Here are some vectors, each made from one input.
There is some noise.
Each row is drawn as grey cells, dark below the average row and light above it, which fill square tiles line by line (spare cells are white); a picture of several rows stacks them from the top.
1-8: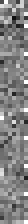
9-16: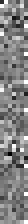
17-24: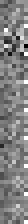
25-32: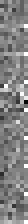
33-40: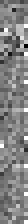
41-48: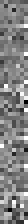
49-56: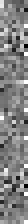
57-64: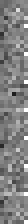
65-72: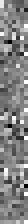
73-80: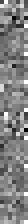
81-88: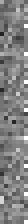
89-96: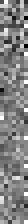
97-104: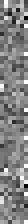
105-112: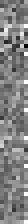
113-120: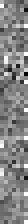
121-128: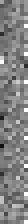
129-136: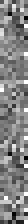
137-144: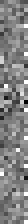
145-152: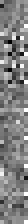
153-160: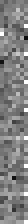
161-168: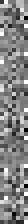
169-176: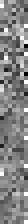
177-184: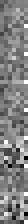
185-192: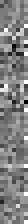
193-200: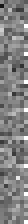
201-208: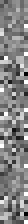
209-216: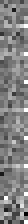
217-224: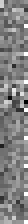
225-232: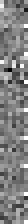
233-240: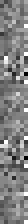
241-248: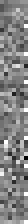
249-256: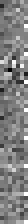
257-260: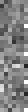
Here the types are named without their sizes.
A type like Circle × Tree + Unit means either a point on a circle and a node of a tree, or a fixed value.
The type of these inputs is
(Bool × Bool × Bool × Bool + Unit) × (Circle + Line) + Tree.
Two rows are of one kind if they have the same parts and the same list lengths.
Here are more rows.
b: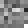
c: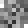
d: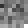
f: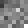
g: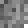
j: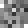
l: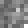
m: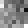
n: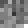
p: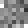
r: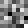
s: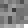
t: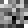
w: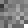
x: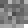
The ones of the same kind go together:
b
c, j, m, p
d, n, s, x
f, g, l, w
r, t

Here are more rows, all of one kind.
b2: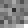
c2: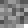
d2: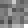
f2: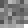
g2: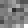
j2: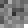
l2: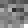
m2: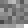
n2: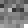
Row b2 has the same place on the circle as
d2 and g2.
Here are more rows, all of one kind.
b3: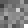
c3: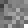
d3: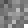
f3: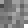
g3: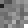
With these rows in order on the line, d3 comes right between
c3 and f3.
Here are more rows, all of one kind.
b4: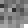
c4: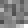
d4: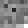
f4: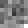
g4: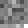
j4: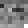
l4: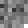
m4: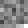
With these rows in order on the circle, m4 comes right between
c4 and g4.
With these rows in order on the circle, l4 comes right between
b4 and f4.
